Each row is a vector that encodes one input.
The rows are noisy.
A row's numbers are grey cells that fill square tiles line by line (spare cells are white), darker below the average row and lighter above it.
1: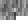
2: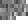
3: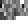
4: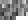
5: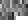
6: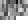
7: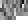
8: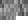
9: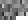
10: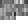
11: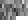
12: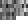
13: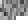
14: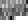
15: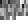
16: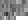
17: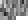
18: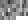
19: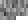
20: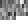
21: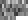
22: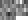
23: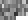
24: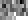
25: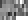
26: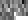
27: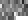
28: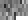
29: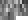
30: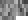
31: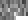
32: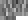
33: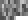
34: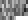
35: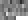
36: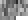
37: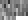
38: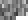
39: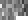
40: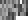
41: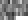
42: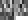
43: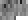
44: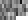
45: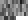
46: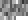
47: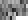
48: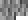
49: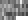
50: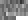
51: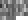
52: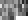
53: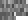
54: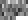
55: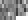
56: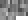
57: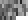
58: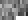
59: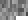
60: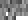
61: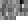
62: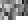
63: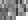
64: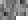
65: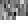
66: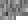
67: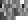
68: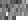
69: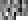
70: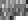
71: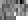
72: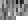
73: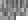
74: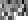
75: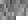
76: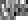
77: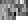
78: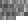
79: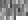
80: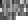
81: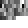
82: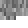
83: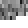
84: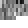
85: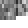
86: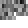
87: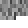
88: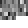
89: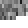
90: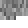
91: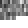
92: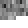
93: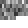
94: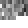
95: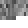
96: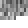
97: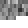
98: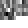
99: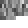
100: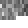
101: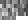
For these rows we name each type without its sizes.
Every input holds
a point on a line, together with either a fixed value, or a label and a true/false value.
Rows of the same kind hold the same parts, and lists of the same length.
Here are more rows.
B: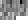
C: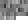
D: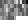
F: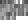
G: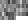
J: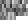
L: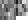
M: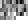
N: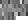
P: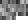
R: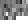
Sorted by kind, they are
B, C, D, F, G, M, N, P, R
J, L

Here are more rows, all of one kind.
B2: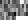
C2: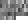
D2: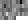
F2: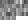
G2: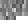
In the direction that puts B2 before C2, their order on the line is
B2, F2, C2, D2, G2.
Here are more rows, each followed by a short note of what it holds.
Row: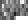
a point on a line
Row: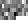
a point on a line
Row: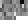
a label, a point on a line and a true/false value
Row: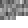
a label, a point on a line and a true/false value
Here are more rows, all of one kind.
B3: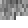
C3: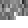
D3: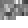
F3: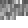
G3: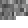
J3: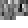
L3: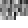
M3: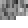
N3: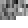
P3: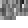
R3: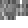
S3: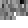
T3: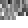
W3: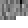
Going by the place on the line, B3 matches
M3, N3 and P3.
